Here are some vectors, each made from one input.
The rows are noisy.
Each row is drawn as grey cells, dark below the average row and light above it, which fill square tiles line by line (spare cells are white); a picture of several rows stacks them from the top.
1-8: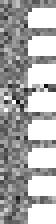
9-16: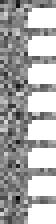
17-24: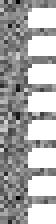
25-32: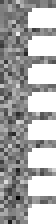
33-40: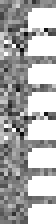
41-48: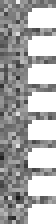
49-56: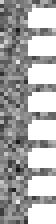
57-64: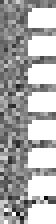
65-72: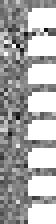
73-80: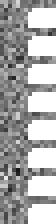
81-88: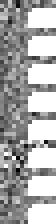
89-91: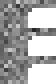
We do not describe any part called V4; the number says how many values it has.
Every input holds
a list of up to two items, each a true/false value and a value of V4.
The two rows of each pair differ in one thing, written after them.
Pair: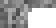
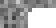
the true/false value in item 2 of the list
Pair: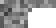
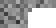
the true/false value in item 1 of the list
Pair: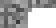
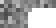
the true/false value in item 1 of the list
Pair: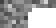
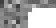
the true/false value in item 2 of the list
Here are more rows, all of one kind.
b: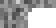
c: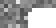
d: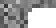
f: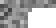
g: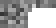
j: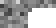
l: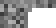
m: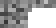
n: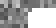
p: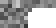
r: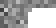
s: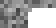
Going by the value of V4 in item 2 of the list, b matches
f, n and r.
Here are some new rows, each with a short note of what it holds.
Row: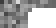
a list of two items
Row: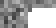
a list of two items
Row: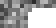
a list of two items
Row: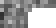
a list of two items
